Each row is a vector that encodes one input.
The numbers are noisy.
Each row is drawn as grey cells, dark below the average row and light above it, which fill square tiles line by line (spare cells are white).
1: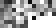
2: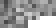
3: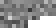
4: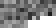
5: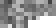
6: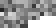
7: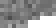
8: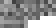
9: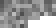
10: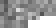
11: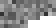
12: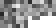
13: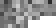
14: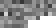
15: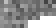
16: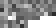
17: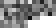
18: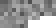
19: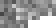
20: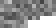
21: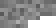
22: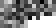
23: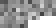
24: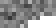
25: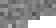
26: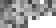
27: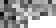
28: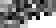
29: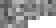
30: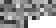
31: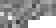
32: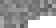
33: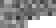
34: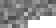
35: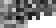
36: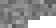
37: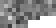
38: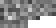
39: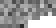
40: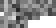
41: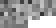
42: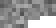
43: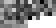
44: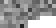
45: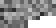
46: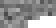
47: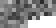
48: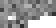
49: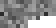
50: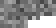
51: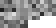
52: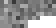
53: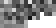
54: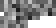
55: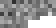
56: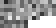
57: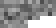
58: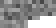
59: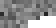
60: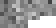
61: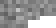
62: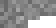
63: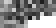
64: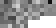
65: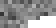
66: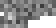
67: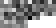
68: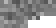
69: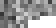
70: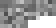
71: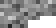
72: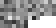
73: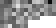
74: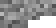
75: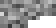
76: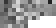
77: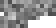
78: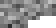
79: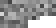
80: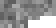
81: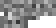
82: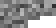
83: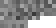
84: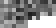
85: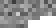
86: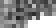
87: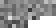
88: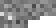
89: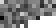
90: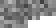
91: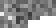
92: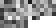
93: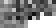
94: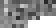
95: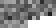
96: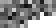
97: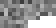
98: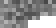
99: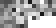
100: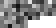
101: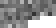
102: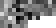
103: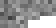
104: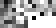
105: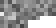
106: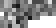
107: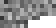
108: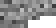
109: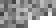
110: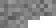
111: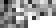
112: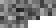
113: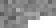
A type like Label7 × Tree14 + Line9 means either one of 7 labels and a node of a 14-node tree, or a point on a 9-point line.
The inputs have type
Label5 + (Label6 + Line5) × Line5.
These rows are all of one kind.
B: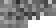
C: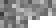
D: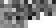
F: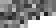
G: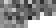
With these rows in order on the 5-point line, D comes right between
B and F.
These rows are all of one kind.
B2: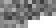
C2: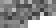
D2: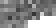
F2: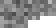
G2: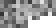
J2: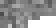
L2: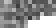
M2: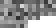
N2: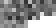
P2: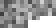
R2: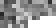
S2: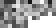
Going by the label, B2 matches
J2, M2, P2 and R2.
